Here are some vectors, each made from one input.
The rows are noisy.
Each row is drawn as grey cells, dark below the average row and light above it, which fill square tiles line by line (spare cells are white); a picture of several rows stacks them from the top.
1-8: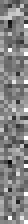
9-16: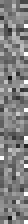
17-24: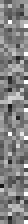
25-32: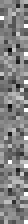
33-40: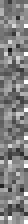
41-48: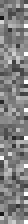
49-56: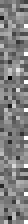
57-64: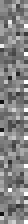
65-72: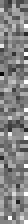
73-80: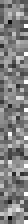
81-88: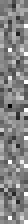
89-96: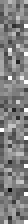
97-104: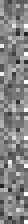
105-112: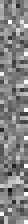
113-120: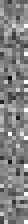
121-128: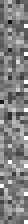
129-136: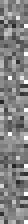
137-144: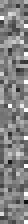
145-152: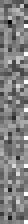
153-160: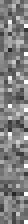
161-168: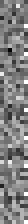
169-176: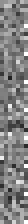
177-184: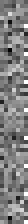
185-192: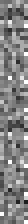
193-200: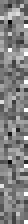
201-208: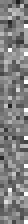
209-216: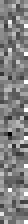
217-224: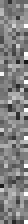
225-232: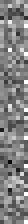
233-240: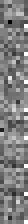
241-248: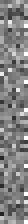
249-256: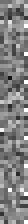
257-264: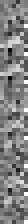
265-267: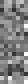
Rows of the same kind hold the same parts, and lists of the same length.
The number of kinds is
2.
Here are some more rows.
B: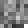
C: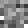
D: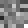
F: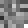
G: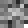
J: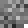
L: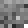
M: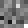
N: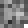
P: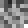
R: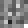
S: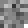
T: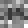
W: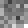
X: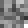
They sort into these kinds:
B, C, G, J, L, M, N, R, S, X
D, F, P, T, W

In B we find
a node of an 11-node tree and three true/false values.
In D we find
three true/false values.
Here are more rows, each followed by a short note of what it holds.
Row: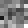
three true/false values
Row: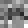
three true/false values
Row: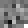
a node of an 11-node tree and three true/false values
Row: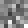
three true/false values
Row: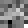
a node of an 11-node tree and three true/false values
